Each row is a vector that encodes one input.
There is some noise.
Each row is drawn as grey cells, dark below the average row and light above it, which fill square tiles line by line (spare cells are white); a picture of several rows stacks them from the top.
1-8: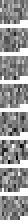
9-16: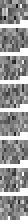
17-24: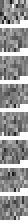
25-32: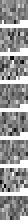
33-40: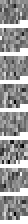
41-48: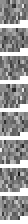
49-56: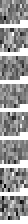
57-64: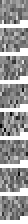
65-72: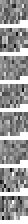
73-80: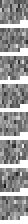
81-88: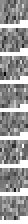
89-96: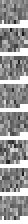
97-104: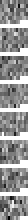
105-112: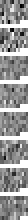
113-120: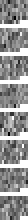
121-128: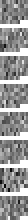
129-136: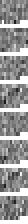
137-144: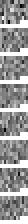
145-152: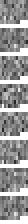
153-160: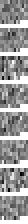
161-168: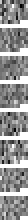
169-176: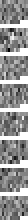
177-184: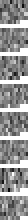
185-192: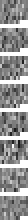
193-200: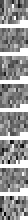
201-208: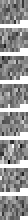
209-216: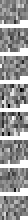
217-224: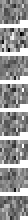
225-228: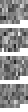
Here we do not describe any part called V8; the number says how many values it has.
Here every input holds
a value of V8, together with either a node of a 9-node tree, or a list of up to three points on a 5-point line.
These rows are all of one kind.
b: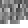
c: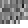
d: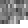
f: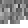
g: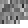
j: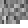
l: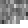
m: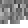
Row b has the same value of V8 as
f and m.
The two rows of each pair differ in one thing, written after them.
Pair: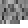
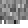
the value of V8
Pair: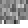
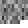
the value of V8
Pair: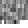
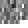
the value of V8
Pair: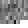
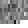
the place on the 5-point line in item 1 of the list
